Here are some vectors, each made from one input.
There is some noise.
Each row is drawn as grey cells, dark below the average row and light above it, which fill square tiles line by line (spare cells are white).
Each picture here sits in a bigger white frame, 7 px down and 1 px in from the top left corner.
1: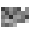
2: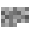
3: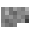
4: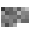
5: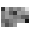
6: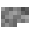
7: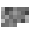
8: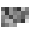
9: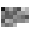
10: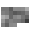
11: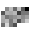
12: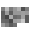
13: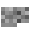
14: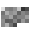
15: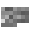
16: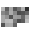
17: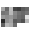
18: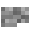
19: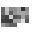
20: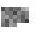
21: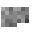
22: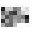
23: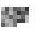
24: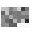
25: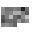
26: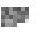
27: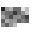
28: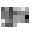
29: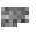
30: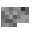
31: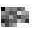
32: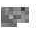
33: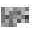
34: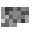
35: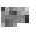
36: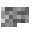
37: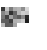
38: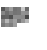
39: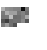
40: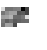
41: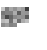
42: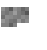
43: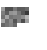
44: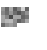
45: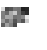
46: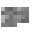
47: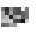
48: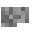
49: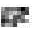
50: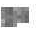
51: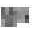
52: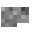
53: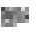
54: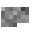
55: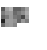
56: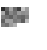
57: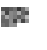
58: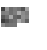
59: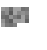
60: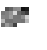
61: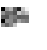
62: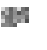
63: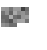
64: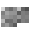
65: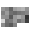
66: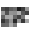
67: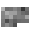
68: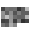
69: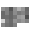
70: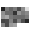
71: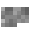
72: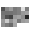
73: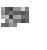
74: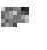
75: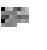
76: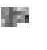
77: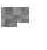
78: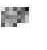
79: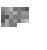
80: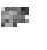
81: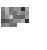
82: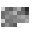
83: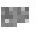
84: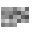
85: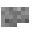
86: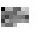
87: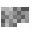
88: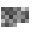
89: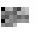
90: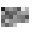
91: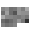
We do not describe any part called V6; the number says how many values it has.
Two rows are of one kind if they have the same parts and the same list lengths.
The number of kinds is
2.
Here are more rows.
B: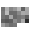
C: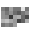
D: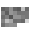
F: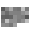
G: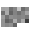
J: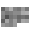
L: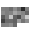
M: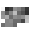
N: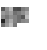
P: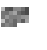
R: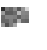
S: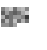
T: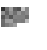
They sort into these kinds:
B, C, G, N, S
D, F, J, L, M, P, R, T

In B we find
a true/false value and a value of V6.
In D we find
a point on a 5-point line and a true/false value.
